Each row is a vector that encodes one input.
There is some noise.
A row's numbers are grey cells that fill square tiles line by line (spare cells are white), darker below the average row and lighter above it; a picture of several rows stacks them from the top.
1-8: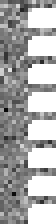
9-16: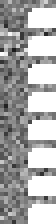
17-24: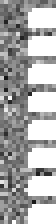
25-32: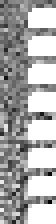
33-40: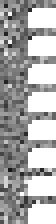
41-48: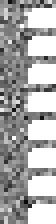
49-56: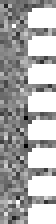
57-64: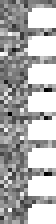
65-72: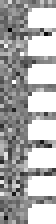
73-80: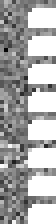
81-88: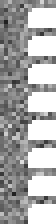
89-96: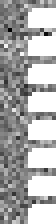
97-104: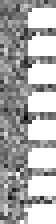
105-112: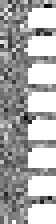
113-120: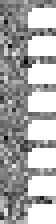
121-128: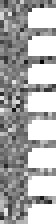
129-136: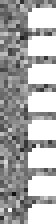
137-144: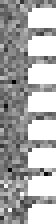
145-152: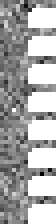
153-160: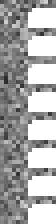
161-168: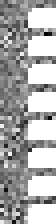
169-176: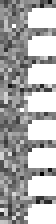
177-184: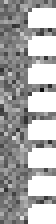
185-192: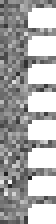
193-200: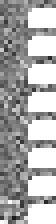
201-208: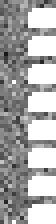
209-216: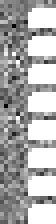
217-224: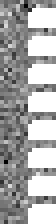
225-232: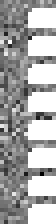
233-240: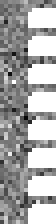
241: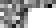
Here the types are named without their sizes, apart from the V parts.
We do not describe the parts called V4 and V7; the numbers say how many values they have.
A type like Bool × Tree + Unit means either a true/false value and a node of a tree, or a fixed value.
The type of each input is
Circle + (Line + (Tree + Unit) × V7) × V4.
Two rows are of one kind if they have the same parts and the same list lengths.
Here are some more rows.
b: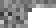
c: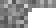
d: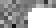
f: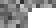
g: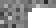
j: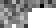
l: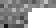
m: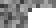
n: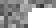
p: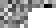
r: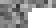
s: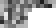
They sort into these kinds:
b, f, m, n
c, d, g, l, r
j
p, s

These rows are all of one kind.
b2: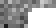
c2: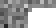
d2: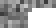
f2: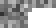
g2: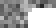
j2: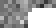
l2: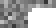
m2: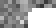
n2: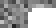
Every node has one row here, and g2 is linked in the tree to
l2.
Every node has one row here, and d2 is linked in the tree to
b2 and c2.
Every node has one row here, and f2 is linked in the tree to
b2.
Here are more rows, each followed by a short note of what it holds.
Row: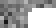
a value of V4 and a value of V7
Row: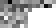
a point on a circle
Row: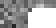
a node of a tree, a value of V4 and a value of V7
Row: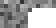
a value of V4 and a value of V7
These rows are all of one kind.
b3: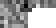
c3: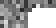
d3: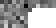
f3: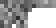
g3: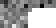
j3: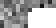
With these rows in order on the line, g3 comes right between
d3 and f3.
